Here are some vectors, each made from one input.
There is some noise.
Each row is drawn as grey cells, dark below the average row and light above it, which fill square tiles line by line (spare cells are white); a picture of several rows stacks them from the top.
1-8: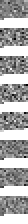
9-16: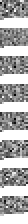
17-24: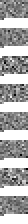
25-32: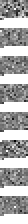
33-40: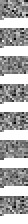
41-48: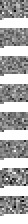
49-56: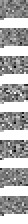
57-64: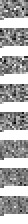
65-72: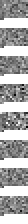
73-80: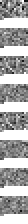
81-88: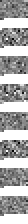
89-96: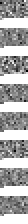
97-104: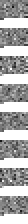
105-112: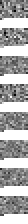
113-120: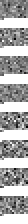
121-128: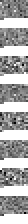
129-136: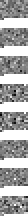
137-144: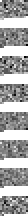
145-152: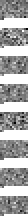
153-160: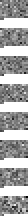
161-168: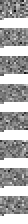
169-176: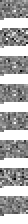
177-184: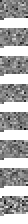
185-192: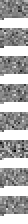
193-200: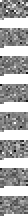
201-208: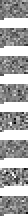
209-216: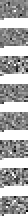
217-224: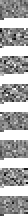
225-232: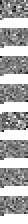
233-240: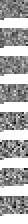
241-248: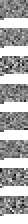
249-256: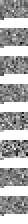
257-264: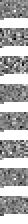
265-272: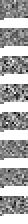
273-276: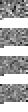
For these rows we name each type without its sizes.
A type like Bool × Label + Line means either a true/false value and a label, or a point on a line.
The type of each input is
Bool × Bool × Bool × Circle × (List(Line) + Tree).
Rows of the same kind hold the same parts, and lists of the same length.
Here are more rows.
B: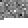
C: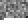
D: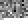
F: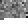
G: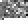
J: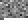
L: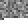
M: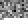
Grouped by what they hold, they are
B, J
C
D, M
F, L
G

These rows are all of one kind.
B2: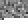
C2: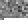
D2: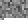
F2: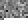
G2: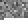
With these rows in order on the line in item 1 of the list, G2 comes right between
C2 and D2.
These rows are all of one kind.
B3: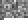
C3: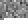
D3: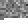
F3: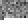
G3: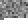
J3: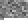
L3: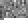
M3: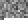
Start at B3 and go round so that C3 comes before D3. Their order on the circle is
B3, L3, C3, M3, F3, G3, D3, J3.
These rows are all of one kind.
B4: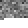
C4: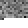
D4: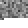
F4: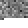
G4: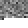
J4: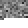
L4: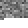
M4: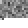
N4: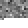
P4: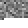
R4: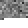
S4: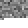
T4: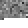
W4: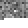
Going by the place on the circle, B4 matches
L4, N4 and S4.
